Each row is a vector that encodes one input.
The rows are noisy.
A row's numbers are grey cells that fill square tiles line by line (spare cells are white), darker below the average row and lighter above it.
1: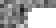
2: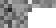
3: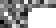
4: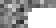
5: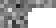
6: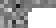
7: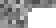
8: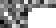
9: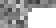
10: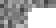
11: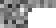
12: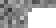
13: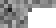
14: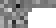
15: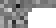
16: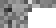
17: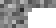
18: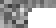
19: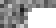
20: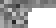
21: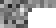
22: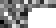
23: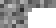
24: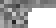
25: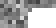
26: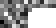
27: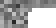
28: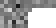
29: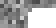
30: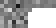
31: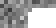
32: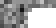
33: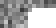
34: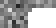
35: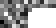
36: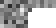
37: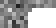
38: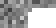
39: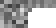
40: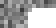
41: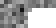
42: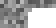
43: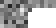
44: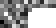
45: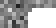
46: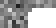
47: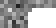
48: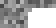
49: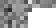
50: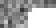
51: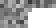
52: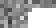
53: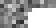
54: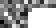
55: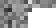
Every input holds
a list of up to two points on a 5-point line.
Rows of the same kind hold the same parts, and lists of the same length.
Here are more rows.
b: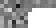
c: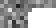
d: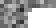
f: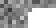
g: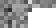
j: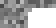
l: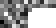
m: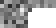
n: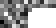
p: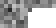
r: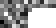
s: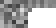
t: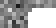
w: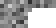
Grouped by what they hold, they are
b, c, m, s, t
d, f, g, j, p, w
l, n, r

